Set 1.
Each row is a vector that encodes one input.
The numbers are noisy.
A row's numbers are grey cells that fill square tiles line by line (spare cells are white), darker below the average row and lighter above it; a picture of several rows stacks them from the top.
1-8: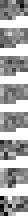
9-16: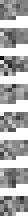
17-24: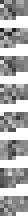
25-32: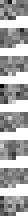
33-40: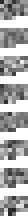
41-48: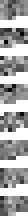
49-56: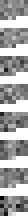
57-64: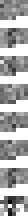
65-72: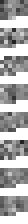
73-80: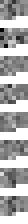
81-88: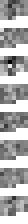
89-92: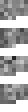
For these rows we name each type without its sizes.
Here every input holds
a point on a line.
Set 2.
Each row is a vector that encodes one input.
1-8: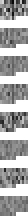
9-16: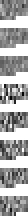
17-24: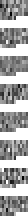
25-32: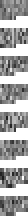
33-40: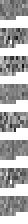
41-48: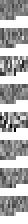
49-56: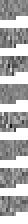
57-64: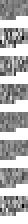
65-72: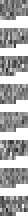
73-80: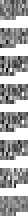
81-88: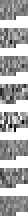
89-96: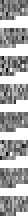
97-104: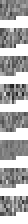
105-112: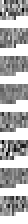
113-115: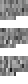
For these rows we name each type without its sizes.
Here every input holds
either a fixed value, or four true/false values.
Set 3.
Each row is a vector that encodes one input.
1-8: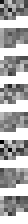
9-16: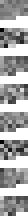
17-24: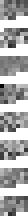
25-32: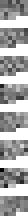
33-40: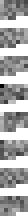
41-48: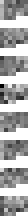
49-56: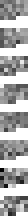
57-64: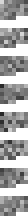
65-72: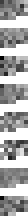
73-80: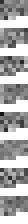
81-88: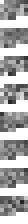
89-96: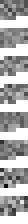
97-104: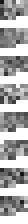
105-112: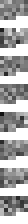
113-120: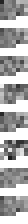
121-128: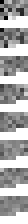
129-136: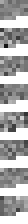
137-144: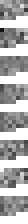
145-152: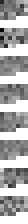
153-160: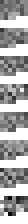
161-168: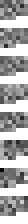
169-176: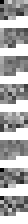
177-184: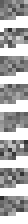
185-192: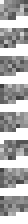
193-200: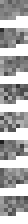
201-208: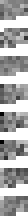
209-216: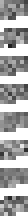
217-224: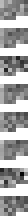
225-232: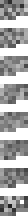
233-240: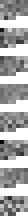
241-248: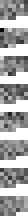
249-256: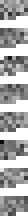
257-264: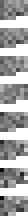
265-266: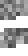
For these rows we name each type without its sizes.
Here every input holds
a point on a line.
